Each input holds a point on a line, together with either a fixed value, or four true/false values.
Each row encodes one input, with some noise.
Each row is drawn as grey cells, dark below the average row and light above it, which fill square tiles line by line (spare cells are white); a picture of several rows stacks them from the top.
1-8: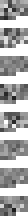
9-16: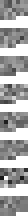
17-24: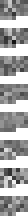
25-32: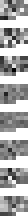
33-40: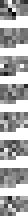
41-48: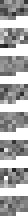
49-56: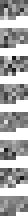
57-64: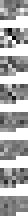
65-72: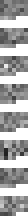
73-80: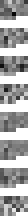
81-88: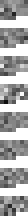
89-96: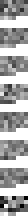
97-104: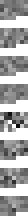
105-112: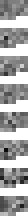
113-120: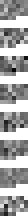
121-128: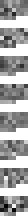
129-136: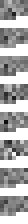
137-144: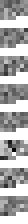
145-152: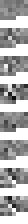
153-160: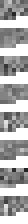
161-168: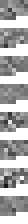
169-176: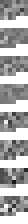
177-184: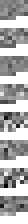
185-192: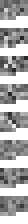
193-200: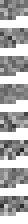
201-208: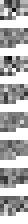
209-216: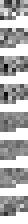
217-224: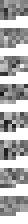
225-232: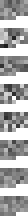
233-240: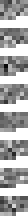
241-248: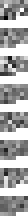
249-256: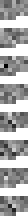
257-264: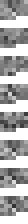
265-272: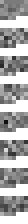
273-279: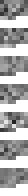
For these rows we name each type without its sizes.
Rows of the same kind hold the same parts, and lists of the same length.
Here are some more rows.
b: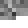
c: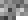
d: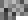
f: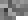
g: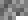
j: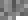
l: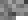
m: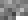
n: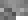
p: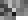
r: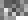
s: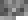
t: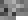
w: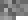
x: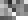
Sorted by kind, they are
b, c, f, g, j, p, r, s, w, x
d, l, m, n, t

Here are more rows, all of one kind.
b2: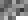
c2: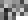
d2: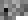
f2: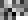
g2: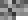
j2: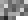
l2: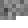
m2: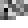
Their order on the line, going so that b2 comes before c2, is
b2, f2, j2, c2, l2, g2, m2, d2.
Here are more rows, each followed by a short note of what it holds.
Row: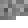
a point on a line
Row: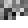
a point on a line
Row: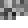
a point on a line and four true/false values
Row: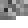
a point on a line and four true/false values
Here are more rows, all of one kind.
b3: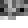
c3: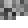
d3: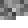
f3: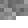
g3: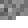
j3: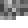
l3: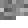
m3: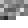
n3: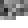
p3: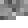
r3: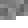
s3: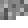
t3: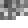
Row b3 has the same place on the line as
c3, m3 and n3.
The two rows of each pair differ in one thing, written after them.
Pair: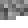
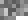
one of the four true/false values
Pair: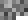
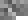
the place on the line
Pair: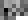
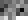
the place on the line
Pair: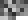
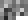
the place on the line
